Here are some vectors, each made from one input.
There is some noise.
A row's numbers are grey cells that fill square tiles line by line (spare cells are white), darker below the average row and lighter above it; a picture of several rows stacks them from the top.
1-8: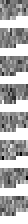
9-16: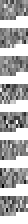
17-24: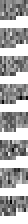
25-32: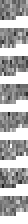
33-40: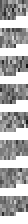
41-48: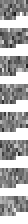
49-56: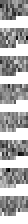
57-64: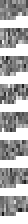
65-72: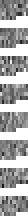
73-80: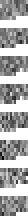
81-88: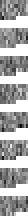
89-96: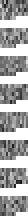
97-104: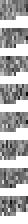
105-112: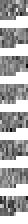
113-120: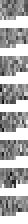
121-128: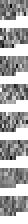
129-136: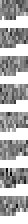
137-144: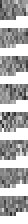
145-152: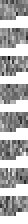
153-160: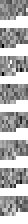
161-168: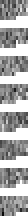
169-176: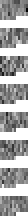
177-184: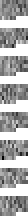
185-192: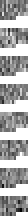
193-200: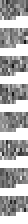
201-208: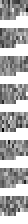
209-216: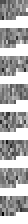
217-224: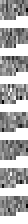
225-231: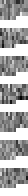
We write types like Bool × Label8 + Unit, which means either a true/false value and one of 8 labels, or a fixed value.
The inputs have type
Bool × Bool × Bool × (Line9 + Line14).
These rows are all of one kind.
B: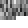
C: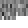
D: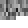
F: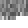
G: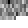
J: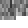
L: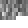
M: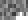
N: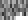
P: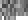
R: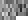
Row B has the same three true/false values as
G and M.
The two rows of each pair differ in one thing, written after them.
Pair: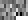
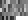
the place on the 9-point line
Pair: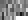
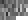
one of the three true/false values
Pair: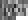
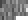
the place on the 9-point line
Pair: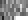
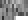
one of the three true/false values
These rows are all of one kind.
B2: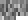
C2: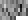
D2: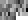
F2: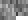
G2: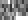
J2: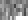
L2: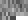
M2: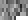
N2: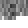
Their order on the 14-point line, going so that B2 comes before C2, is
D2, G2, B2, L2, C2, N2, F2, M2, J2.
